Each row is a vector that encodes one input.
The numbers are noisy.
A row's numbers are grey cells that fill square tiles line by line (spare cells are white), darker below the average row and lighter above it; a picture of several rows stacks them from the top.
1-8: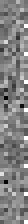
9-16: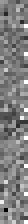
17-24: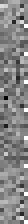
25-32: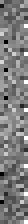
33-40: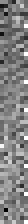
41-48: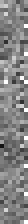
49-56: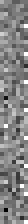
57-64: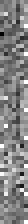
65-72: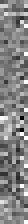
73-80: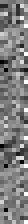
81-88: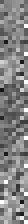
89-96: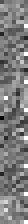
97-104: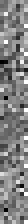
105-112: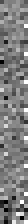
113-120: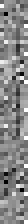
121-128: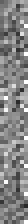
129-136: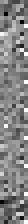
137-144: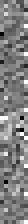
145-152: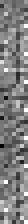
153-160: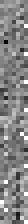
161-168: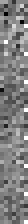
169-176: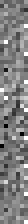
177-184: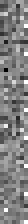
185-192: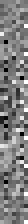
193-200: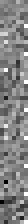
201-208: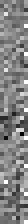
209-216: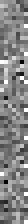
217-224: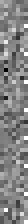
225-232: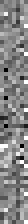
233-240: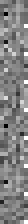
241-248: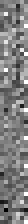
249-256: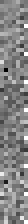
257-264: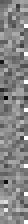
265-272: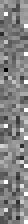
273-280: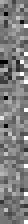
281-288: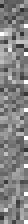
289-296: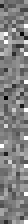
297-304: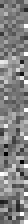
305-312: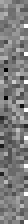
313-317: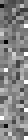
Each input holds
a point on a 16-point circle and a true/false value.
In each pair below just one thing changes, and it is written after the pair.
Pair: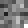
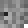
the place on the 16-point circle
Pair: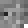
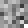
the true/false value
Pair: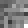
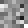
the place on the 16-point circle
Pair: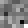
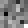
the true/false value
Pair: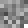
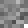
the place on the 16-point circle
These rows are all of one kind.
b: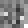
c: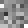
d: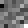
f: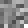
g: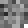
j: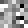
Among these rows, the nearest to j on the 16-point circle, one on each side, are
f and g.
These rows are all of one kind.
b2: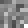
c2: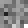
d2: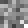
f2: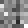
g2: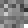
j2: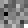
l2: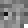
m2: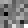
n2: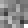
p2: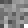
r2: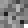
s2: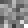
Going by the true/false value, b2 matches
c2, m2 and n2.
